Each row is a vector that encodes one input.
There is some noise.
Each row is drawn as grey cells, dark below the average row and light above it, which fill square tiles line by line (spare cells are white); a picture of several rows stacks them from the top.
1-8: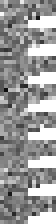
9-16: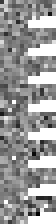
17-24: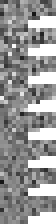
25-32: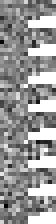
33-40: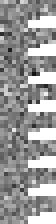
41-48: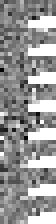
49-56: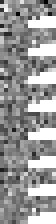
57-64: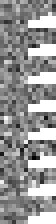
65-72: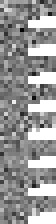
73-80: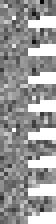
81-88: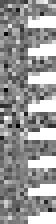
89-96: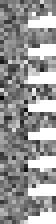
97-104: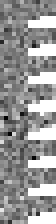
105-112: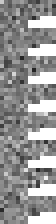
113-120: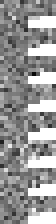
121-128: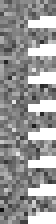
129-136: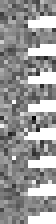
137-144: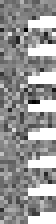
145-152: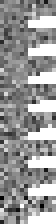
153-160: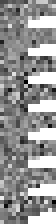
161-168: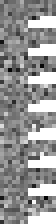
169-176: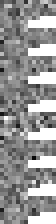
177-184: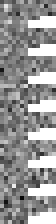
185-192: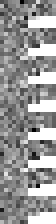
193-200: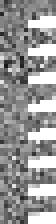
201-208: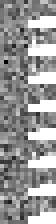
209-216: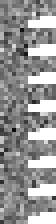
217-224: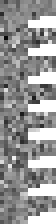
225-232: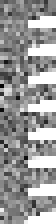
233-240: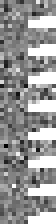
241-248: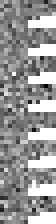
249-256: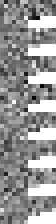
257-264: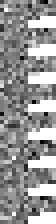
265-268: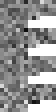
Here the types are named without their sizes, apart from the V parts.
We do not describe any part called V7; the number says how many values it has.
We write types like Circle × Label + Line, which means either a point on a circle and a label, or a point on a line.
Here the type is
Line × (Line + V7).
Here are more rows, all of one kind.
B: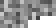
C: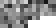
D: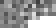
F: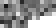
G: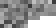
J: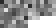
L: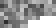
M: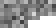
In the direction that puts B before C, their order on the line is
B, D, L, F, M, C, J, G.
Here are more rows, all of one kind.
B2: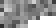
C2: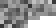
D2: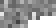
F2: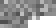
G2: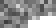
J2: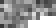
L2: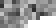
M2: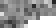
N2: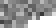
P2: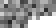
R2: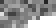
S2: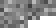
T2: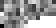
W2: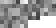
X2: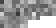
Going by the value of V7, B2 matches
C2, M2, S2 and T2.
